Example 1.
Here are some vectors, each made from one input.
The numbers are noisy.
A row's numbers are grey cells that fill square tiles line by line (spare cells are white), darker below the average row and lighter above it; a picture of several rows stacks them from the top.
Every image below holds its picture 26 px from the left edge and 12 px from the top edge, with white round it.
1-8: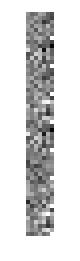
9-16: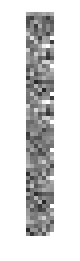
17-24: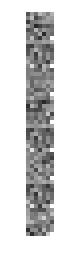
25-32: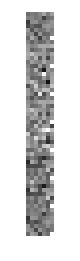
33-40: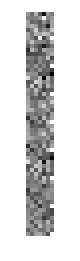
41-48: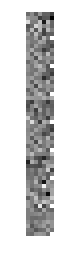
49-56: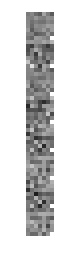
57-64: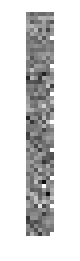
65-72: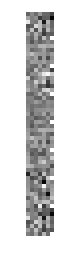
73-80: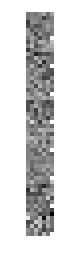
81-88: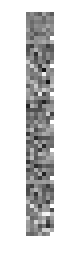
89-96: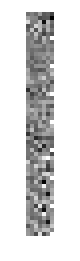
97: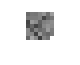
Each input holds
a node of an 11-node tree.
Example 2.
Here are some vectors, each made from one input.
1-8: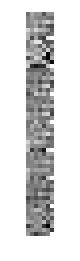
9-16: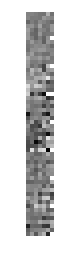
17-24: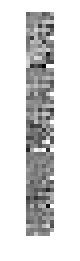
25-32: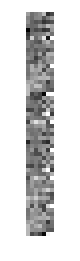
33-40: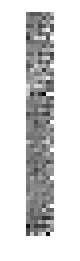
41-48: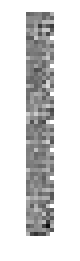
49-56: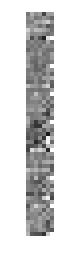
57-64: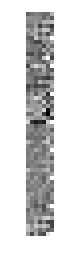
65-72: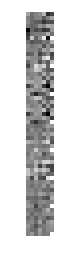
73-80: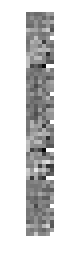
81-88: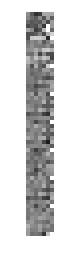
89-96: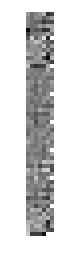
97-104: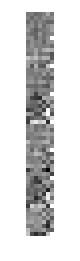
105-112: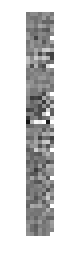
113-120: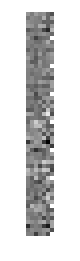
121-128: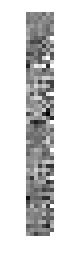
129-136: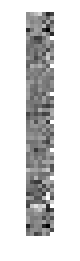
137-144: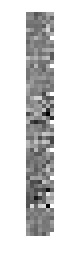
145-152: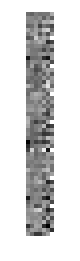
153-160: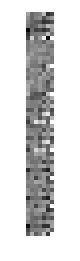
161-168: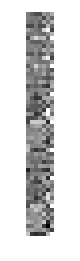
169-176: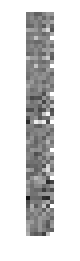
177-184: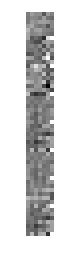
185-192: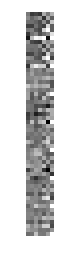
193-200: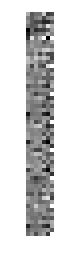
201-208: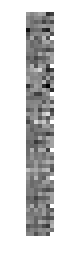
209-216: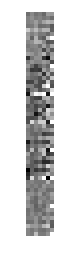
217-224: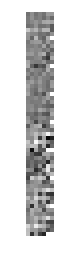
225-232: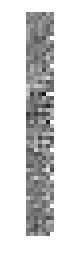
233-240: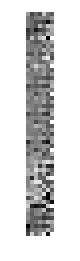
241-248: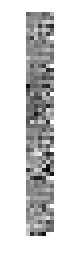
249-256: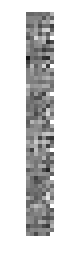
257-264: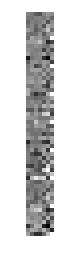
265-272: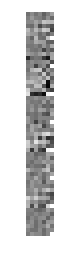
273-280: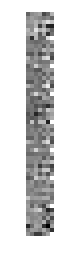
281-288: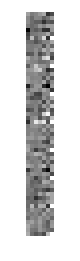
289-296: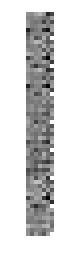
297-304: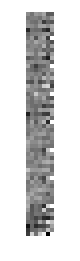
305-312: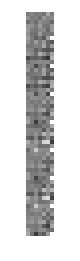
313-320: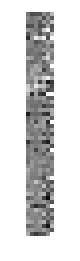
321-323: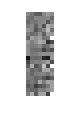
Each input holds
a point on a 10-point line.
